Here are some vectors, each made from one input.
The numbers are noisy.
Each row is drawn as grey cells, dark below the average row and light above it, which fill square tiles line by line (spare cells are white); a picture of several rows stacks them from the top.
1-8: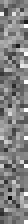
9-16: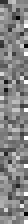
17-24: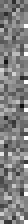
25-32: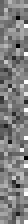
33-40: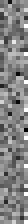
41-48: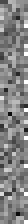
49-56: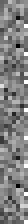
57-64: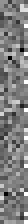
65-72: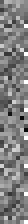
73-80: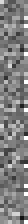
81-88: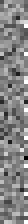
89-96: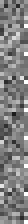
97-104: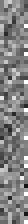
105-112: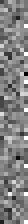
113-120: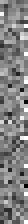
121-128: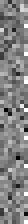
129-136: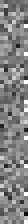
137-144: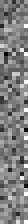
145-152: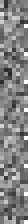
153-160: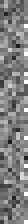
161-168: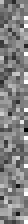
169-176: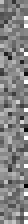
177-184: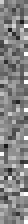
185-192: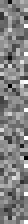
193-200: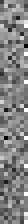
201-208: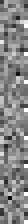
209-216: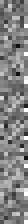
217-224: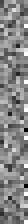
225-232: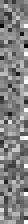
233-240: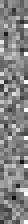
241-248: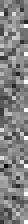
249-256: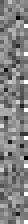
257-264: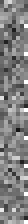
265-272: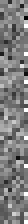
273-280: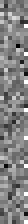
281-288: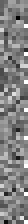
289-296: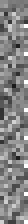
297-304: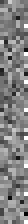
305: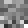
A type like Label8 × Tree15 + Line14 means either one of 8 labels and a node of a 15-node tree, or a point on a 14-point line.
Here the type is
Line12 + List2(Line8) + Tree13.
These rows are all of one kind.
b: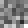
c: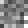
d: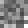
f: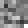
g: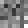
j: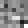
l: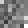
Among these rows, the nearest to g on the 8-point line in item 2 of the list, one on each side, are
j and l.
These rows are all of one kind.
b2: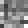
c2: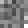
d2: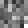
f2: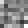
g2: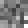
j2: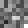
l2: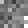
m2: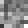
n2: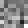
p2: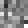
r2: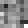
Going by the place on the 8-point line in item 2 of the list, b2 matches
f2 and m2.
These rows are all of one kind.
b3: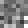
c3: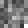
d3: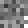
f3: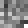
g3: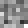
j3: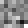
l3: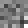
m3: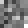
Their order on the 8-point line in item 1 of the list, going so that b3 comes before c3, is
g3, f3, j3, b3, l3, d3, c3, m3.
